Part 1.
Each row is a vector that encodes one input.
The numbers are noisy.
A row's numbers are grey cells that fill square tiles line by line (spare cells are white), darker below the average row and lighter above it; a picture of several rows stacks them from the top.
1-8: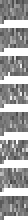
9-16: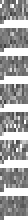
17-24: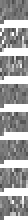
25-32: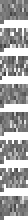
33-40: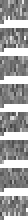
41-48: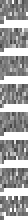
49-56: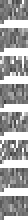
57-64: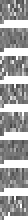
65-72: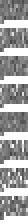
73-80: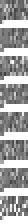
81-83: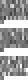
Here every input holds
a node of a 9-node tree.
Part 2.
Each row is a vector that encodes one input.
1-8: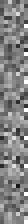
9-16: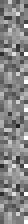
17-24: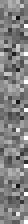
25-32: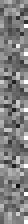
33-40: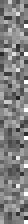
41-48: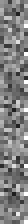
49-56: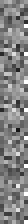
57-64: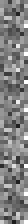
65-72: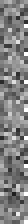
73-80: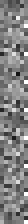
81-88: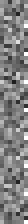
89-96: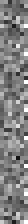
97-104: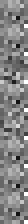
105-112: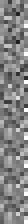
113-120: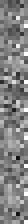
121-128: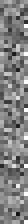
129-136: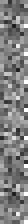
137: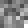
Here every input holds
three true/false values.
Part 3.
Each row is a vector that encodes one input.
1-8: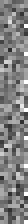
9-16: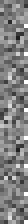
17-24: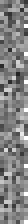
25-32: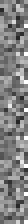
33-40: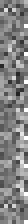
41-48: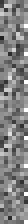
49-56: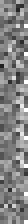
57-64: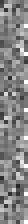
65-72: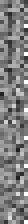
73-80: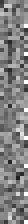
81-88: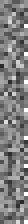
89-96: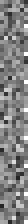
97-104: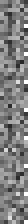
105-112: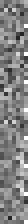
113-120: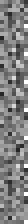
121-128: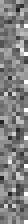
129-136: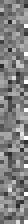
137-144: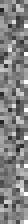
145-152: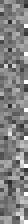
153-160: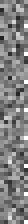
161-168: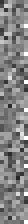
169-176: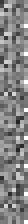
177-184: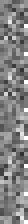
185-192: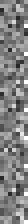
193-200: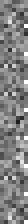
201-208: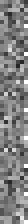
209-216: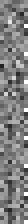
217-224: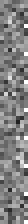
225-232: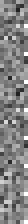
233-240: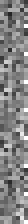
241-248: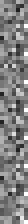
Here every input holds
one of 8 labels.
